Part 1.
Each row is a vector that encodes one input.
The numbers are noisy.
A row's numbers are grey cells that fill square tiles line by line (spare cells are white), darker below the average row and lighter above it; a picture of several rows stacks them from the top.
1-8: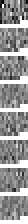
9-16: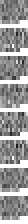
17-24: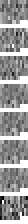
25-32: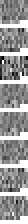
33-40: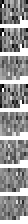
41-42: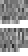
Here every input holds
either a fixed value, or three true/false values.
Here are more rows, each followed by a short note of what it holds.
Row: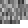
three true/false values
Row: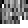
a fixed value
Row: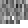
three true/false values
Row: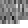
three true/false values
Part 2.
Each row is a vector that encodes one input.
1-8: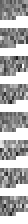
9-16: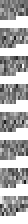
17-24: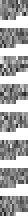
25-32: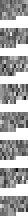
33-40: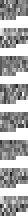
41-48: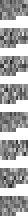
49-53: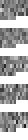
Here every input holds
a point on a 10-point line.
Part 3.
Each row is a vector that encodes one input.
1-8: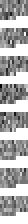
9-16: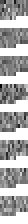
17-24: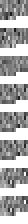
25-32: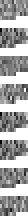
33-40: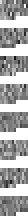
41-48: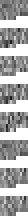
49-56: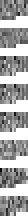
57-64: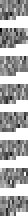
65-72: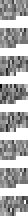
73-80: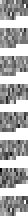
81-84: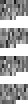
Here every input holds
a node of a 9-node tree.
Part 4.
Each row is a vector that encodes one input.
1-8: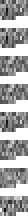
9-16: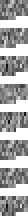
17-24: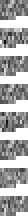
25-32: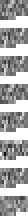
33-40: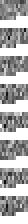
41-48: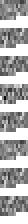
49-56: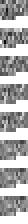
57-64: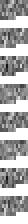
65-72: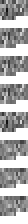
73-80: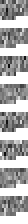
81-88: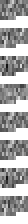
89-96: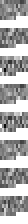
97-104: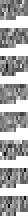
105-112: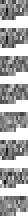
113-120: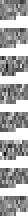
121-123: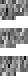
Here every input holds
one of 6 labels.
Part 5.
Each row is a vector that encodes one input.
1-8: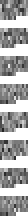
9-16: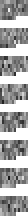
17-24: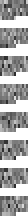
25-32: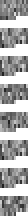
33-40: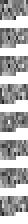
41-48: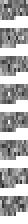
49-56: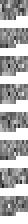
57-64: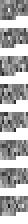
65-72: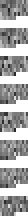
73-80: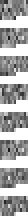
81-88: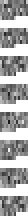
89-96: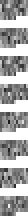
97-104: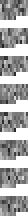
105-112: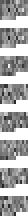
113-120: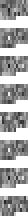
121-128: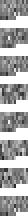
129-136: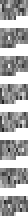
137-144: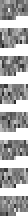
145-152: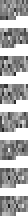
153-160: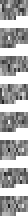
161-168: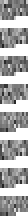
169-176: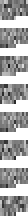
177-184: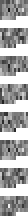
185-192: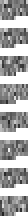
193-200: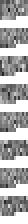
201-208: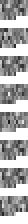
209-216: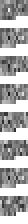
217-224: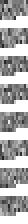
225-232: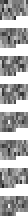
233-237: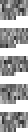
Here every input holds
three true/false values.
